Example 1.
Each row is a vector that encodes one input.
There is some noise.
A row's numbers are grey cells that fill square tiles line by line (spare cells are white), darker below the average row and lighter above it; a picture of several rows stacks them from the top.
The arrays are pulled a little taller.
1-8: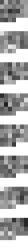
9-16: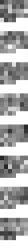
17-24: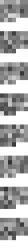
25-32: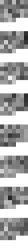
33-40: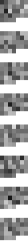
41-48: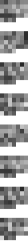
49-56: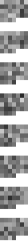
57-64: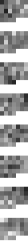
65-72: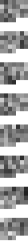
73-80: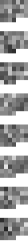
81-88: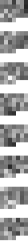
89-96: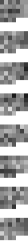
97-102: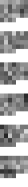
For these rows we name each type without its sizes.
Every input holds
either a label, or a point on each of two lines and a node of a tree.
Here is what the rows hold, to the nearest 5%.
About 50% of them hold a label. The rest hold a point on each of two lines and a node of a tree.
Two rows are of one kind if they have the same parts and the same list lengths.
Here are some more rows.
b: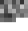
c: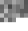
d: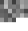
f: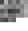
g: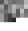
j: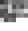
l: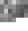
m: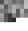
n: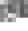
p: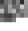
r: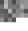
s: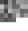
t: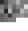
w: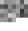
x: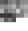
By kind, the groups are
b, d, f, g, j, m, p, r, s, t, x
c, l, n, w

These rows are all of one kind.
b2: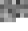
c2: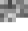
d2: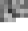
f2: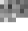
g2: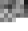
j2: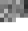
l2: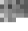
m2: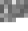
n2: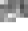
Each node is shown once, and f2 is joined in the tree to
l2 and n2.
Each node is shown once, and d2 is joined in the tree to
b2.
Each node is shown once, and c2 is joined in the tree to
n2.
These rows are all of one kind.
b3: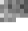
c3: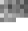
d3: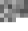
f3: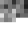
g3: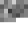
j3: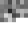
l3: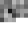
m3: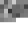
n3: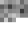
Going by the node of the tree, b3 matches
c3 and d3.
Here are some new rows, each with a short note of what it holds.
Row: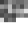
a label
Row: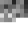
a point on each of two lines and a node of a tree
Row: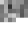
a point on each of two lines and a node of a tree
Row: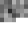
a point on each of two lines and a node of a tree
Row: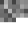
a label
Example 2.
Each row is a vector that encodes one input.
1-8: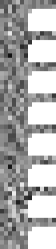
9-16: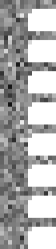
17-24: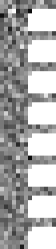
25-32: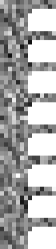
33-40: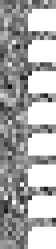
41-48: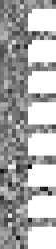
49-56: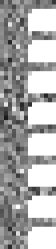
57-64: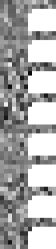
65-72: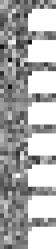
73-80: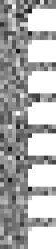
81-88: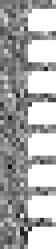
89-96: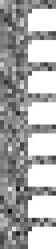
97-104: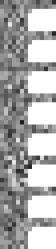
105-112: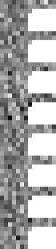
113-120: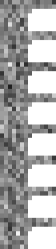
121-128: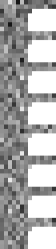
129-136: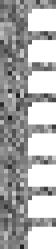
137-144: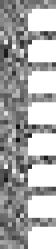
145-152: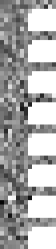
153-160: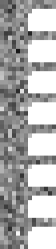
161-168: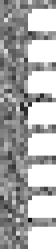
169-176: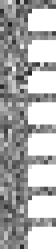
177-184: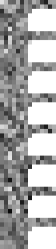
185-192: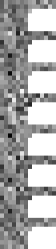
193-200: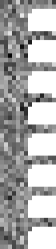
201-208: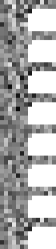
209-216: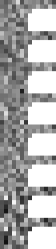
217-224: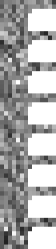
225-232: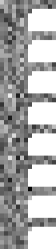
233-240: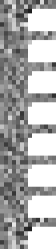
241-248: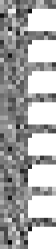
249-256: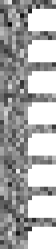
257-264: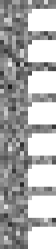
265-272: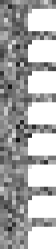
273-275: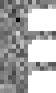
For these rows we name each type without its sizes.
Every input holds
either a fixed value, or two labels, or a node of a tree.
